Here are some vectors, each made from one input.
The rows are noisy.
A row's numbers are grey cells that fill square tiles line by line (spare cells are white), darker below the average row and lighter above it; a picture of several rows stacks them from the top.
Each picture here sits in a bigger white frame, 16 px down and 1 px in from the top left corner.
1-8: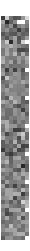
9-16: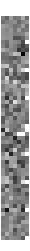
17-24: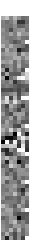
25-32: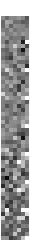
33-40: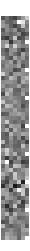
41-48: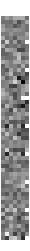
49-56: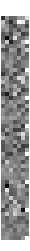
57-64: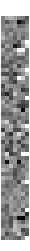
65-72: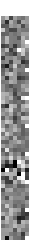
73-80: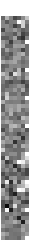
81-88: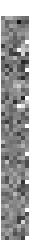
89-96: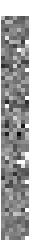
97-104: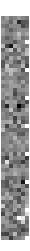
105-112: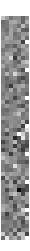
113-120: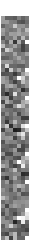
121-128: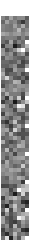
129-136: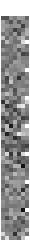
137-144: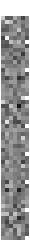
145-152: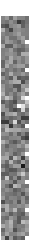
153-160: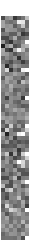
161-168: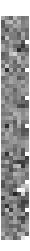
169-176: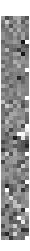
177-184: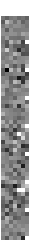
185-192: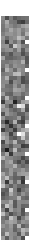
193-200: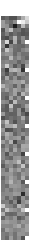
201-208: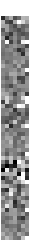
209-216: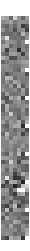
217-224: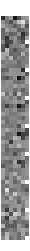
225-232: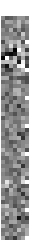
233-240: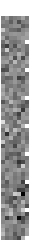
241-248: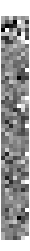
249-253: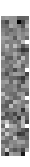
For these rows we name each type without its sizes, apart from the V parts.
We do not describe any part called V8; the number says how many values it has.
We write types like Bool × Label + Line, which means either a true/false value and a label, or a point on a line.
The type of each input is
List(Label × (Line + V8)).
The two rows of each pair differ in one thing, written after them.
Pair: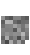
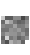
the place on the line in item 2 of the list
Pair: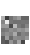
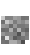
the label in item 1 of the list
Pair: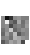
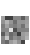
the label in item 2 of the list
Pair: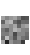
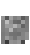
the place on the line in item 2 of the list
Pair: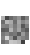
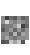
the label in item 2 of the list
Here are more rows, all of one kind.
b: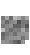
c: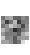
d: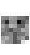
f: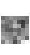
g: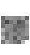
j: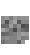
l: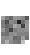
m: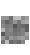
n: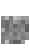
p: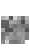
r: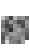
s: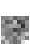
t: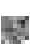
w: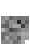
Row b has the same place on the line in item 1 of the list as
j, m, n and p.
